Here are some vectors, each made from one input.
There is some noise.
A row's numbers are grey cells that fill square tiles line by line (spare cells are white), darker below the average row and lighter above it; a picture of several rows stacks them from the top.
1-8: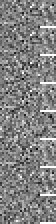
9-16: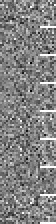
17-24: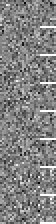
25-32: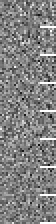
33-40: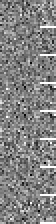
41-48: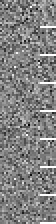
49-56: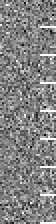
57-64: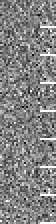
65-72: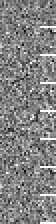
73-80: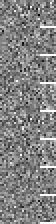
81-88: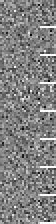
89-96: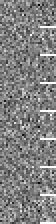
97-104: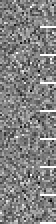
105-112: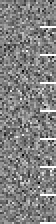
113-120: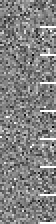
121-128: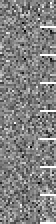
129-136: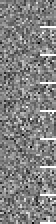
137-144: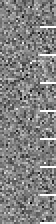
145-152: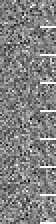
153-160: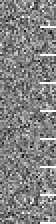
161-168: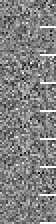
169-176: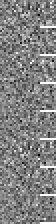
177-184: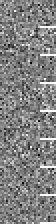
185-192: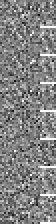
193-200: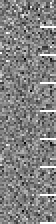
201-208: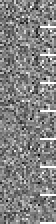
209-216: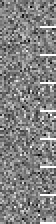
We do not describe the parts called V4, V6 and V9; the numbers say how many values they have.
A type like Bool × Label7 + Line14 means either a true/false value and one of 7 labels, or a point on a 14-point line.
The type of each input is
(Line5 × V6 × V9 + List2(Line7)) × V4.
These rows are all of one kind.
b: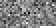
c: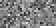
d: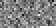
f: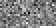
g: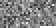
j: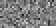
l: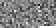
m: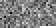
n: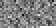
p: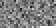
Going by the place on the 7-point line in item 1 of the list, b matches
d, f and n.
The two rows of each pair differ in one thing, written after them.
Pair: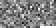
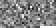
the value of V6
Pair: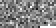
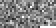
the value of V9
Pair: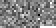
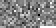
the value of V9
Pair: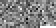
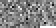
the value of V9
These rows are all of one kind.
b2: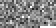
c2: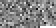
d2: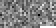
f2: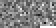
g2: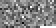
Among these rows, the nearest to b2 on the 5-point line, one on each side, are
c2 and g2.
